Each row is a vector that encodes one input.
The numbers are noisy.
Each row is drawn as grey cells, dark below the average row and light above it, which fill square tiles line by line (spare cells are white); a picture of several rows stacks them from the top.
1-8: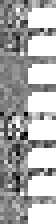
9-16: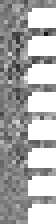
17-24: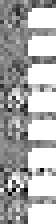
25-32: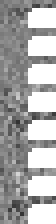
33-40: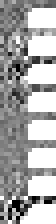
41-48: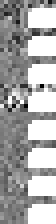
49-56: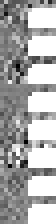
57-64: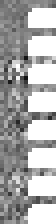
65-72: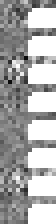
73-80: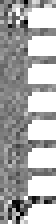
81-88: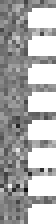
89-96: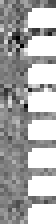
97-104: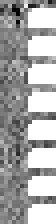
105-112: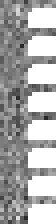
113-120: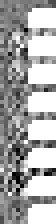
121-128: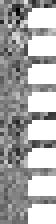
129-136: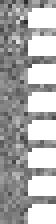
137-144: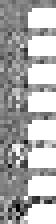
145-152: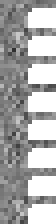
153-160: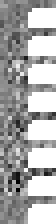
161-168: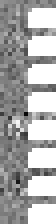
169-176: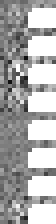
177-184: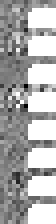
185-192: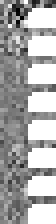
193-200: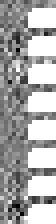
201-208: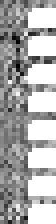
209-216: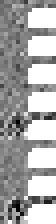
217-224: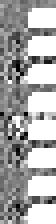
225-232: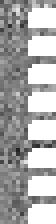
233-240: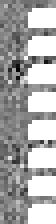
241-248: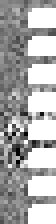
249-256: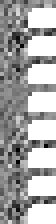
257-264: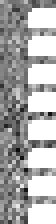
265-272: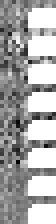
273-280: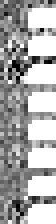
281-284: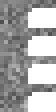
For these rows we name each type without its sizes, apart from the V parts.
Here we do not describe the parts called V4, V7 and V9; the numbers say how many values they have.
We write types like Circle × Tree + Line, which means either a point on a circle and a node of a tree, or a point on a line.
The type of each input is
(Circle + Unit) × Line × Tree × V7 × V9 + V4.
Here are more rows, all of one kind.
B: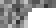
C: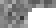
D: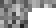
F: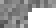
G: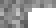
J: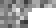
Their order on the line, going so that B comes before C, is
D, J, B, G, C, F.
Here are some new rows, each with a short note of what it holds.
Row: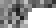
a point on a circle, a point on a line, a node of a tree, a value of V7 and a value of V9
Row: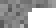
a point on a circle, a point on a line, a node of a tree, a value of V7 and a value of V9
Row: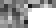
a value of V4
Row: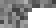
a point on a circle, a point on a line, a node of a tree, a value of V7 and a value of V9
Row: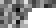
a point on a line, a node of a tree, a value of V7 and a value of V9
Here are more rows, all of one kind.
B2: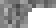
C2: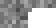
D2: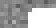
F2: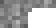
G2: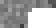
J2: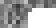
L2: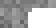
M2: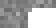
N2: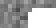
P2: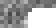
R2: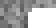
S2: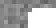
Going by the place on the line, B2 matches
G2 and J2.
